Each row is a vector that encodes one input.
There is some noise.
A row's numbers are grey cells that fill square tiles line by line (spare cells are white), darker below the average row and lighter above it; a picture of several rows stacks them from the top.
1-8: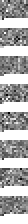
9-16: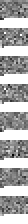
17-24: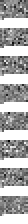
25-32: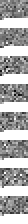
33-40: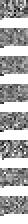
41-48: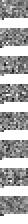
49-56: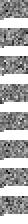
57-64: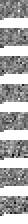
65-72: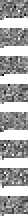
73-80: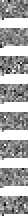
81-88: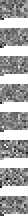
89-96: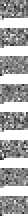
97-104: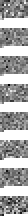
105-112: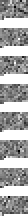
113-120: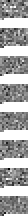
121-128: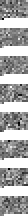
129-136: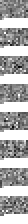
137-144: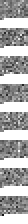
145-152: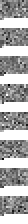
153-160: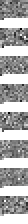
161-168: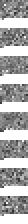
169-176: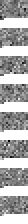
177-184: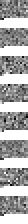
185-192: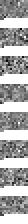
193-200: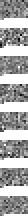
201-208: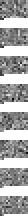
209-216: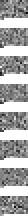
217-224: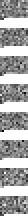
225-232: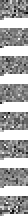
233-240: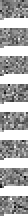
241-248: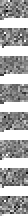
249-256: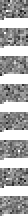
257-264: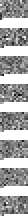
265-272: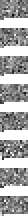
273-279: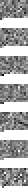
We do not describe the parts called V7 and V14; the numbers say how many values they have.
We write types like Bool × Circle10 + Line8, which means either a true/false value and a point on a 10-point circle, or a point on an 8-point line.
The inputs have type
Bool × Bool × Bool × Bool + (Line11 + V7) × V14.
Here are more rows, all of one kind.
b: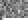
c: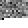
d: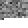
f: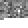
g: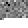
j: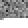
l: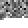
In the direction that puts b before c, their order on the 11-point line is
g, f, j, b, c, l, d.
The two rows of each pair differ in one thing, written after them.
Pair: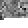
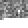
the value of V14
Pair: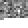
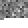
the value of V14
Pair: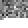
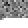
the place on the 11-point line
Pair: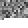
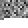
the place on the 11-point line
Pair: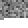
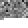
the place on the 11-point line
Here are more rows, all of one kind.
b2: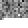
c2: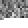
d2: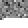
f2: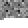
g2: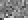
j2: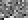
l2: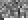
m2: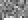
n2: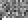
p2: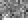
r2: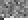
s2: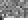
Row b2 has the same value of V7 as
r2 and s2.
